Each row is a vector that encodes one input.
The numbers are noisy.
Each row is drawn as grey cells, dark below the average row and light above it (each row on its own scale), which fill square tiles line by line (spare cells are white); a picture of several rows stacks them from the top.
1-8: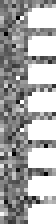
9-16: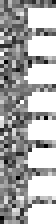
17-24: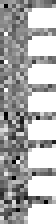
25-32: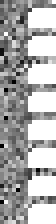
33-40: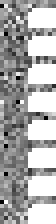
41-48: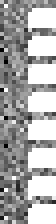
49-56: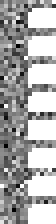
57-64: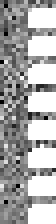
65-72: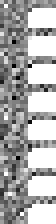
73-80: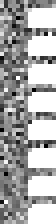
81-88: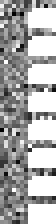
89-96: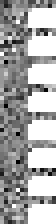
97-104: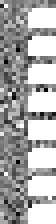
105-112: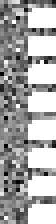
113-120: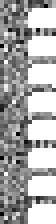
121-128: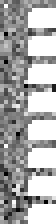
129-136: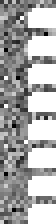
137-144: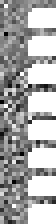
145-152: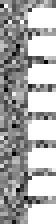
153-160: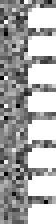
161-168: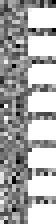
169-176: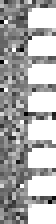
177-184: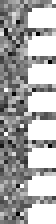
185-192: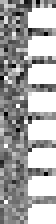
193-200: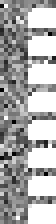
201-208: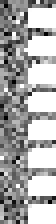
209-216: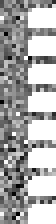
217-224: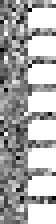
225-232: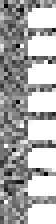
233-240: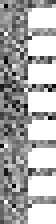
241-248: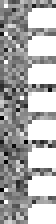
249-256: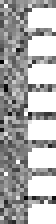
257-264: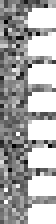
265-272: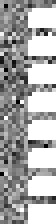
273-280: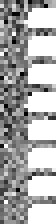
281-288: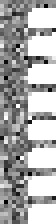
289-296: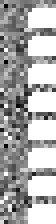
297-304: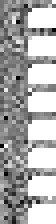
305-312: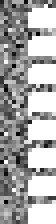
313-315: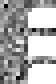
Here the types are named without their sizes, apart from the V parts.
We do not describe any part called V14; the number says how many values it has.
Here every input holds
a label and a value of V14, together with either a point on a circle, or a fixed value.
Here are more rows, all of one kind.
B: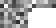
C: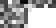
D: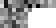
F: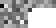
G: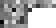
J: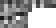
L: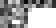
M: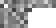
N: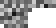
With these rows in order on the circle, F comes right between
M and N.
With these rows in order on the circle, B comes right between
J and N.
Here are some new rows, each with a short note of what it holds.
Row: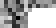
a label and a value of V14
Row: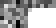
a label and a value of V14
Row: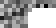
a point on a circle, a label and a value of V14
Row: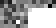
a label and a value of V14
